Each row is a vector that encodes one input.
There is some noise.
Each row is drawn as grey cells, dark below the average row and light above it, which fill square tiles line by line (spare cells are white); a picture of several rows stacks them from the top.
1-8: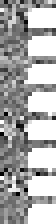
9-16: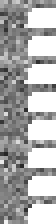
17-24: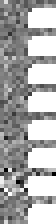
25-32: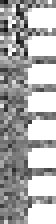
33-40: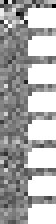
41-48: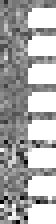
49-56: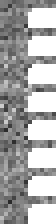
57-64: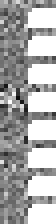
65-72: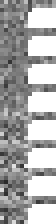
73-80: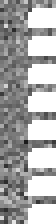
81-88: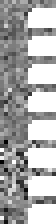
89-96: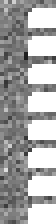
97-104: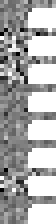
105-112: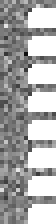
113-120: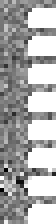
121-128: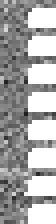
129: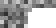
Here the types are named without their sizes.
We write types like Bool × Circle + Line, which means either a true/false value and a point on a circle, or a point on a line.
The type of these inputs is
(Bool × Bool × Bool × Bool + Line) × Line + Tree.
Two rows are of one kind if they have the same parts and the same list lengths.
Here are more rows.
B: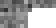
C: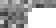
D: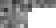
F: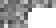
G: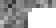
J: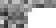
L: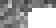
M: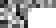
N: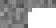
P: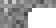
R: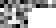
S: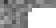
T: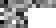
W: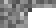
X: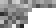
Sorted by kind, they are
B, D, F, G, L, N, P, S, W
C, J, X
M, R, T

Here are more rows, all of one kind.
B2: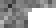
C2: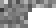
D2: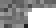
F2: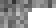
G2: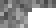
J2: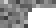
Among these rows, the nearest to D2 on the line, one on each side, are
C2 and G2.
